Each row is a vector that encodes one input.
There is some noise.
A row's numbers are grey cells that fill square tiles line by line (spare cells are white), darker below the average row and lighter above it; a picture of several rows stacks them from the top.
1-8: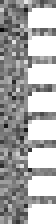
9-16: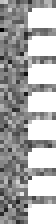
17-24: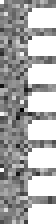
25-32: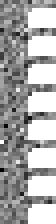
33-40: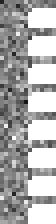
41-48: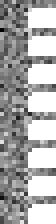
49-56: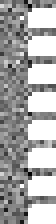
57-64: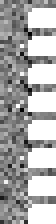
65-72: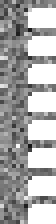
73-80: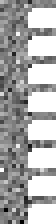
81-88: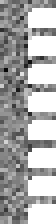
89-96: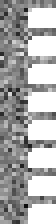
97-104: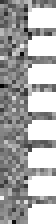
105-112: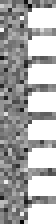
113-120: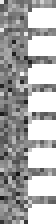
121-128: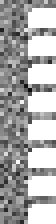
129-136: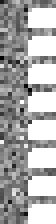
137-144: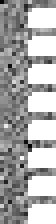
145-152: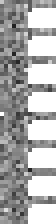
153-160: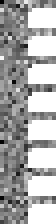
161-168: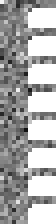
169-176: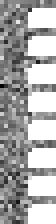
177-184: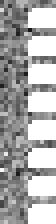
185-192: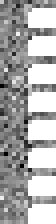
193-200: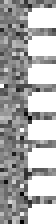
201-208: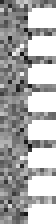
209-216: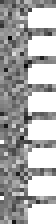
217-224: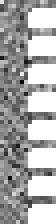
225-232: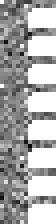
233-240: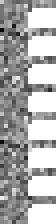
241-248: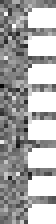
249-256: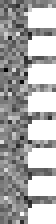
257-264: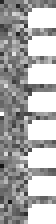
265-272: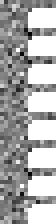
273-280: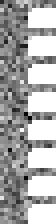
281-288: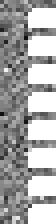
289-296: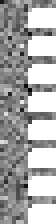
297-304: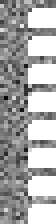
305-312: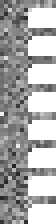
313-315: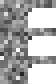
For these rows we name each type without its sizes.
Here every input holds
a node of a tree, together with either a point on a line, or a node of a tree.
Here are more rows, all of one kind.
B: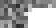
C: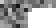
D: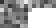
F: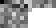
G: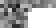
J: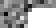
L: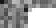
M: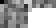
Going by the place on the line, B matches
F and M.
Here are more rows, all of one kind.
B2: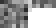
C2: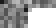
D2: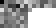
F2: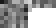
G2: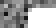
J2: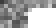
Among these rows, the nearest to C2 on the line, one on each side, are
F2 and J2.
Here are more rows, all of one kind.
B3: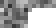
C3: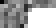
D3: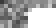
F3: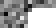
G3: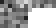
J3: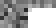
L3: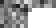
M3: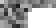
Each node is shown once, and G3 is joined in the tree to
B3 and L3.
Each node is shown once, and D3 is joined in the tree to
J3.
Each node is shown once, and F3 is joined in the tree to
C3.
